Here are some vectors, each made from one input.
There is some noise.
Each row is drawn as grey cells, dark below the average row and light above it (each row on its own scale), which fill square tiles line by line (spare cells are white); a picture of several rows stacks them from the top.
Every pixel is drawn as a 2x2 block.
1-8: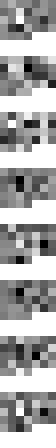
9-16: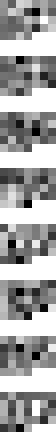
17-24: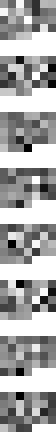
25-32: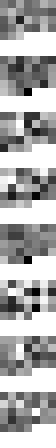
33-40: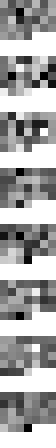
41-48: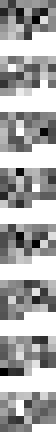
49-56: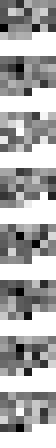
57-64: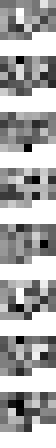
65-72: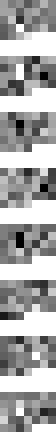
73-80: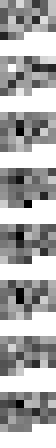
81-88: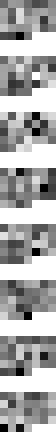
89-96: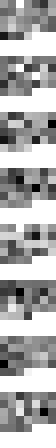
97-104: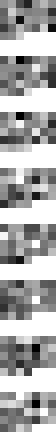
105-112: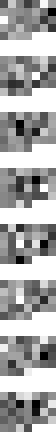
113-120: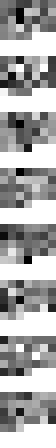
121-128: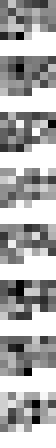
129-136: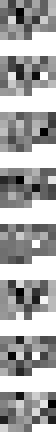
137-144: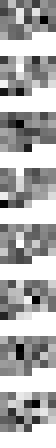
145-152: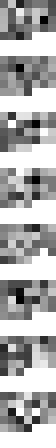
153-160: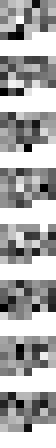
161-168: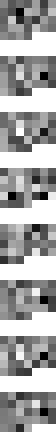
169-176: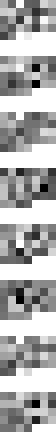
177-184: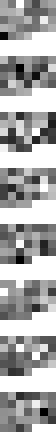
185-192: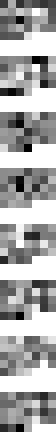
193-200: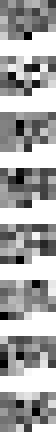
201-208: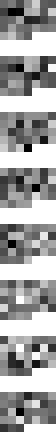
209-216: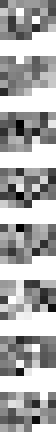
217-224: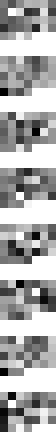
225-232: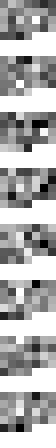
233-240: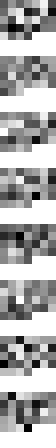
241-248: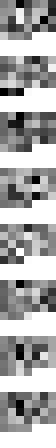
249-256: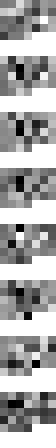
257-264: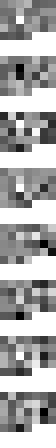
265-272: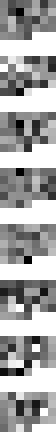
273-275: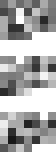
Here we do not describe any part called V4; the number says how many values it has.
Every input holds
either a point on a 5-point line and a true/false value, or a value of V4.
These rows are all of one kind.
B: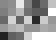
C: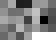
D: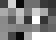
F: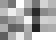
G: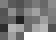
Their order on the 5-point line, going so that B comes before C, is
B, F, C, D, G.
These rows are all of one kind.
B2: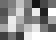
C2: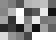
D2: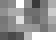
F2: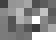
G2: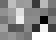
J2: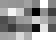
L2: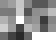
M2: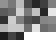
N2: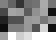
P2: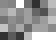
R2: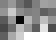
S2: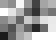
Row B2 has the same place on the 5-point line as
D2, L2 and M2.
